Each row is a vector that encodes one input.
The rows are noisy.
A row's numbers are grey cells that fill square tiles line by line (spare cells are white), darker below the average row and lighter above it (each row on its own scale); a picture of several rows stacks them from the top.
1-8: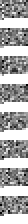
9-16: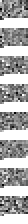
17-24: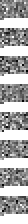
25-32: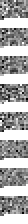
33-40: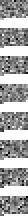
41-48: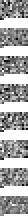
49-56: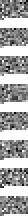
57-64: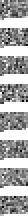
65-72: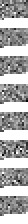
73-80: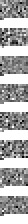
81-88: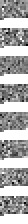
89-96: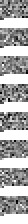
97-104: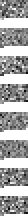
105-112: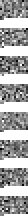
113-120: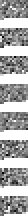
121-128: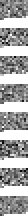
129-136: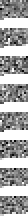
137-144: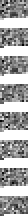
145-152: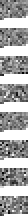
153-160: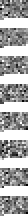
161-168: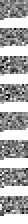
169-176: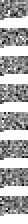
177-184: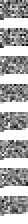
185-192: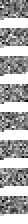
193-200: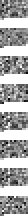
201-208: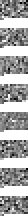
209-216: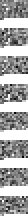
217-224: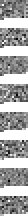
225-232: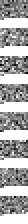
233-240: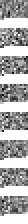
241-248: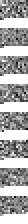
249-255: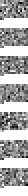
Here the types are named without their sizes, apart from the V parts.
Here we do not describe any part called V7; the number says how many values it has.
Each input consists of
either a point on a circle and a value of V7, or a point on a line.
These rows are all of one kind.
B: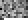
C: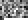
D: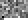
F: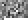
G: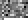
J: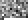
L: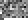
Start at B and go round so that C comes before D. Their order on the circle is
B, F, J, G, C, L, D.
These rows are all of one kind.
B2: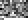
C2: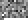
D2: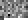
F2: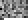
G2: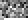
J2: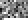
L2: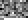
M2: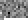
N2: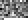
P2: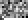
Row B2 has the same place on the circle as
F2, G2, L2 and N2.
